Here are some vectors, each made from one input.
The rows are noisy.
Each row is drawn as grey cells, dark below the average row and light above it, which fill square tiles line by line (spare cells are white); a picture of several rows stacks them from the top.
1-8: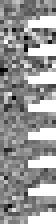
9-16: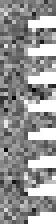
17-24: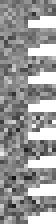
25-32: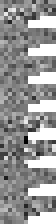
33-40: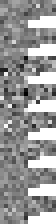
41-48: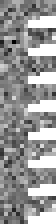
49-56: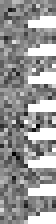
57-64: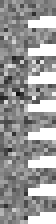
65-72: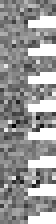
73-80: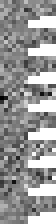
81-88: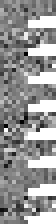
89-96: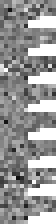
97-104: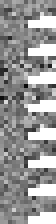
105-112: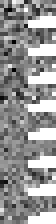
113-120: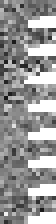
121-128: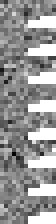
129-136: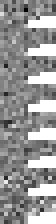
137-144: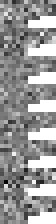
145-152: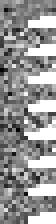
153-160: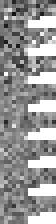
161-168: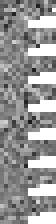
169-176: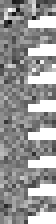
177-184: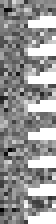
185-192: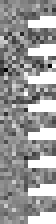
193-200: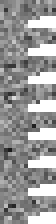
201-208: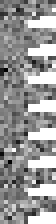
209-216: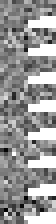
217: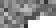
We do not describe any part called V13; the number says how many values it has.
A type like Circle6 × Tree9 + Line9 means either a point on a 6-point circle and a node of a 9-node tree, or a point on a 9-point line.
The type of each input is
Bool × Bool × Bool × Bool × Line4 × Line4 + V13.
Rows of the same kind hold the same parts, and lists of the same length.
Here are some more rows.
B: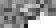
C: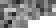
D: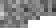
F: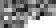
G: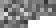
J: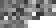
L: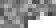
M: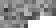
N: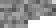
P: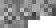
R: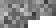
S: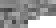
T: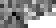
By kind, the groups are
B, D, G, L, M, N, P, R, S
C, F, J, T

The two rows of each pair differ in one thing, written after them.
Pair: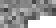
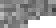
one of the four true/false values
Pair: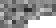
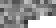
the place on one of the two 4-point lines
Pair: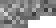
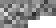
the place on one of the two 4-point lines
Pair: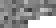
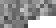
the place on one of the two 4-point lines
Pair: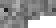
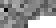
one of the four true/false values
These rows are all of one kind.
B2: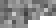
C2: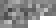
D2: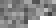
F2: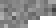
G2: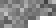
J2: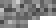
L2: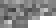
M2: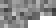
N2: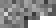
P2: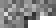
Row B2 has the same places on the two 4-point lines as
C2, L2 and N2.
